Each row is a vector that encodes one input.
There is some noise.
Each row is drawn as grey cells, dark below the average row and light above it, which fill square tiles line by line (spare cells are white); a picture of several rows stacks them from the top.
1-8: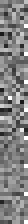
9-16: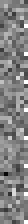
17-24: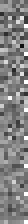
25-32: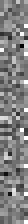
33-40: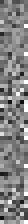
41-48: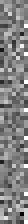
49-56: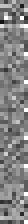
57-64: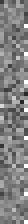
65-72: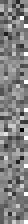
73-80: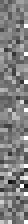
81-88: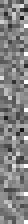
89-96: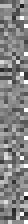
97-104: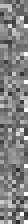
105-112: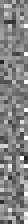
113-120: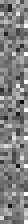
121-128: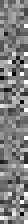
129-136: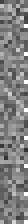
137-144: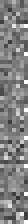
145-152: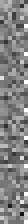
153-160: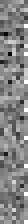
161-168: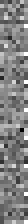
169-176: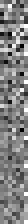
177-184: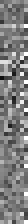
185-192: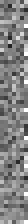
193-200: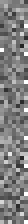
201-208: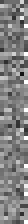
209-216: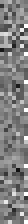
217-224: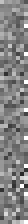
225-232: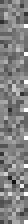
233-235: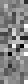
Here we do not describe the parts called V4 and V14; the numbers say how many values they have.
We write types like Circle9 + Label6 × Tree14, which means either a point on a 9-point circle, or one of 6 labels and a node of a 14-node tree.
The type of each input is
(Label11 + Line6 × V4) × V14.
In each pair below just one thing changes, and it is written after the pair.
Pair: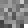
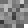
the place on the 6-point line
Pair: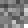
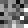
the value of V4
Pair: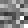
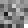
the value of V4
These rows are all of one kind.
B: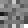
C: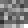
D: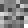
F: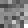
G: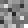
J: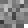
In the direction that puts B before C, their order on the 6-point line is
F, B, J, G, D, C.
